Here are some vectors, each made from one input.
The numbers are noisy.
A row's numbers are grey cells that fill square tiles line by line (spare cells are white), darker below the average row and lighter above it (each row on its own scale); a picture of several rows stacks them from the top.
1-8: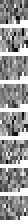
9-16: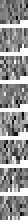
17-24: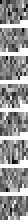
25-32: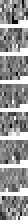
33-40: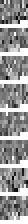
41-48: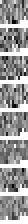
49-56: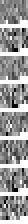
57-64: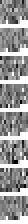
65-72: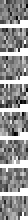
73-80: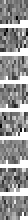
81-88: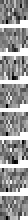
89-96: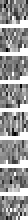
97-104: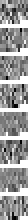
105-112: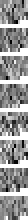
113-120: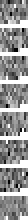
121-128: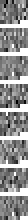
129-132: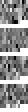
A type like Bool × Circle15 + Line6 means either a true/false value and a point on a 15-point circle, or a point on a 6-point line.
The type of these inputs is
Bool × Bool × Bool + Line7 × Line13 + Unit.
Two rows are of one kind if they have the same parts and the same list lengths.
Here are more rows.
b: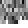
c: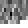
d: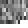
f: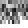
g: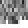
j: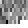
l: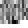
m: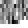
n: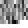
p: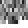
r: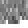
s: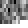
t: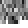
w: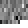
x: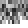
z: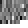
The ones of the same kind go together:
b, g, l, m, n, p, r, t
c, d, j, s, w, z
f, x

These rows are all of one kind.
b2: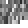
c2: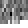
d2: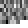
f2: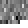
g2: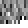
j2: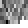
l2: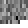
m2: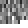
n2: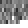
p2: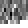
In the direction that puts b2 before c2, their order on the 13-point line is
b2, c2, p2, n2, f2, l2, d2, m2, g2, j2.
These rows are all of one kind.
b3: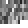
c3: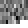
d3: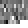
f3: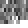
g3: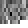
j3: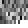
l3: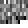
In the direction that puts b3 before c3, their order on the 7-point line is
j3, g3, l3, b3, f3, c3, d3.
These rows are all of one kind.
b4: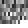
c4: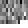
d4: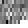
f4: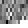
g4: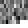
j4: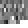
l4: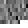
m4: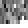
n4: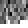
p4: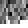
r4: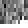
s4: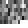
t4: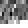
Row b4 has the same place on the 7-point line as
l4, n4, p4 and r4.
